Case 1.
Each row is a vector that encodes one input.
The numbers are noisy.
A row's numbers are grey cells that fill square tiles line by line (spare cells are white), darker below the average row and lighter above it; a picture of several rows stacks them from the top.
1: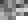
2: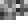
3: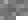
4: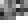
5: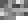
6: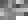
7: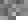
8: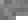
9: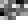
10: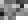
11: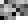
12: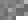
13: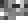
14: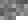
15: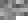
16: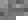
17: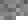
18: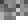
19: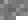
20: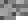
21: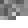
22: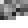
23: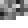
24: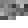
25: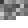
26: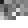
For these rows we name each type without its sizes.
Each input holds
a point on a line.
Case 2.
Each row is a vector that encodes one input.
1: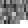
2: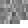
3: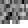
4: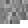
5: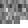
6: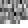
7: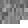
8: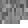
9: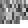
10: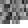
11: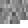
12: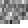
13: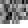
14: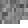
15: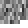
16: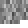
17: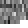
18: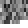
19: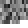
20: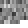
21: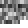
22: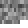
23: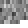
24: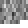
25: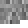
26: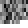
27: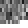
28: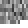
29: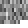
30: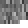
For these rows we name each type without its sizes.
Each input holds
a point on a line.
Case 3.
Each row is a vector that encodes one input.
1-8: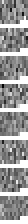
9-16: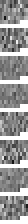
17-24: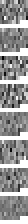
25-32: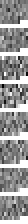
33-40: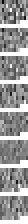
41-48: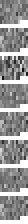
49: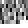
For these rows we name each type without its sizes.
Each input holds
a point on a line.
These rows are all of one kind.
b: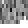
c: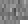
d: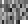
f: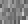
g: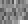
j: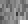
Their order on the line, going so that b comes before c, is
b, j, g, c, f, d.
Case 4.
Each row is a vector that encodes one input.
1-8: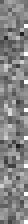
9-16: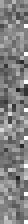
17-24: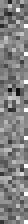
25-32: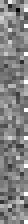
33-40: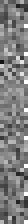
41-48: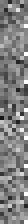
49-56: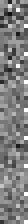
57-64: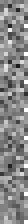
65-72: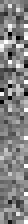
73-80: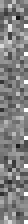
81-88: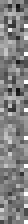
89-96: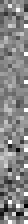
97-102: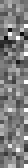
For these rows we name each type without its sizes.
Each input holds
a point on a line.
